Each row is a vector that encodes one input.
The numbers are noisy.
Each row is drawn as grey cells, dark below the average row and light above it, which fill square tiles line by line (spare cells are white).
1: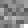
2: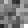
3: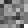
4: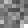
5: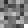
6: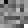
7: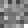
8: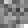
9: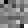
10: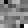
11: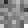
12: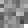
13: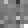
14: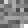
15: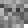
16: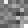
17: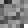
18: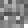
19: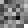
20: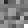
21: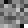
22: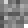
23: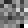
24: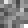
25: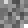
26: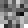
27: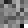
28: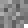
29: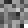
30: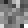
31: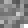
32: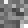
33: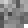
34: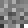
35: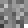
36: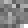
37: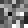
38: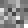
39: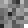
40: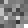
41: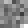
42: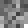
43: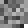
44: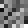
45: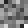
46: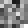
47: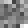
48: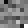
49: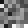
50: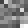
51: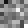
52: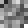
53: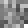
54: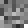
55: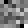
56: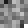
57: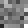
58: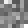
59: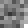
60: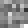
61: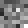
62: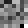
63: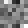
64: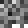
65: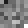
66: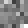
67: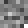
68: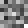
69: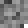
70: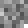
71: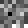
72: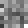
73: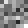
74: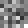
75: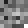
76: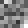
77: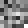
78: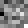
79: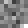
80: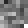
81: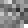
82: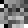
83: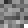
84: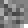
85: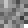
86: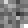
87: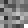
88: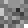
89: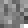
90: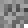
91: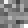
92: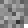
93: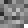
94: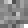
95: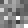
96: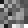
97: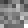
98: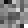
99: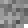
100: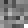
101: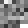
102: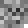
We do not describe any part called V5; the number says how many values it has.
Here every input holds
a list of up to two items, each a true/false value and a value of V5.
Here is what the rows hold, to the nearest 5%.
All of them are lists of up to two items, each a true/false value and a value of V5: about 5% are empty, 40% hold one and 55% two.
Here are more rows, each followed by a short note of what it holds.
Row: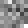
a list of two items
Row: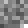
a list of two items
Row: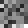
the empty list
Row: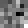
a list of one item
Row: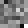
a list of one item
